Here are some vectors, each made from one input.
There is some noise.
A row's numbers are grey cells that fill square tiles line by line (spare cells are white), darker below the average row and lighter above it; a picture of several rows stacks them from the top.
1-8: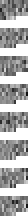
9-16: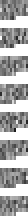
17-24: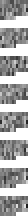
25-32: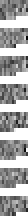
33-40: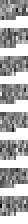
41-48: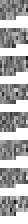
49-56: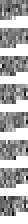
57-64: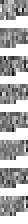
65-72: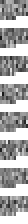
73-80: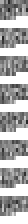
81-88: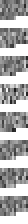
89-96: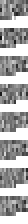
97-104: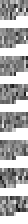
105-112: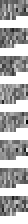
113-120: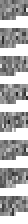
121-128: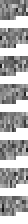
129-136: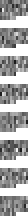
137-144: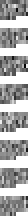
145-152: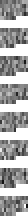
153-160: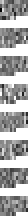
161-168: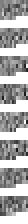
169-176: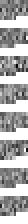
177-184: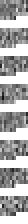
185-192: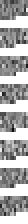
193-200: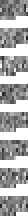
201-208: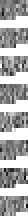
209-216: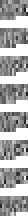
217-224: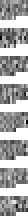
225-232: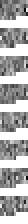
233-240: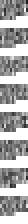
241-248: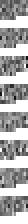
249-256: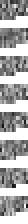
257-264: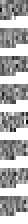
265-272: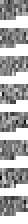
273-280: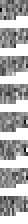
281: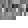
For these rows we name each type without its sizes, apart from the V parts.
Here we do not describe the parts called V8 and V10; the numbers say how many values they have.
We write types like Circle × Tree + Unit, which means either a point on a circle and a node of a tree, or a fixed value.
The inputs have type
Bool × (Line + V10) × V8.
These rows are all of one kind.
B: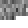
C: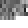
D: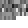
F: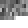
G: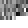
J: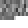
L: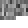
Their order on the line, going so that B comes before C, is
L, D, B, J, C, F, G.
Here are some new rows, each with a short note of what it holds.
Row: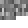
a point on a line, a true/false value and a value of V8
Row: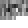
a point on a line, a true/false value and a value of V8
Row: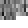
a true/false value, a value of V8 and a value of V10
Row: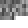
a point on a line, a true/false value and a value of V8
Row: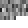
a true/false value, a value of V8 and a value of V10
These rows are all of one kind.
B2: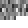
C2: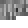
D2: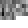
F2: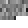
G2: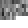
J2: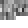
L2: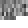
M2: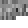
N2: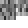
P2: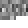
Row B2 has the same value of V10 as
D2, G2, N2 and P2.
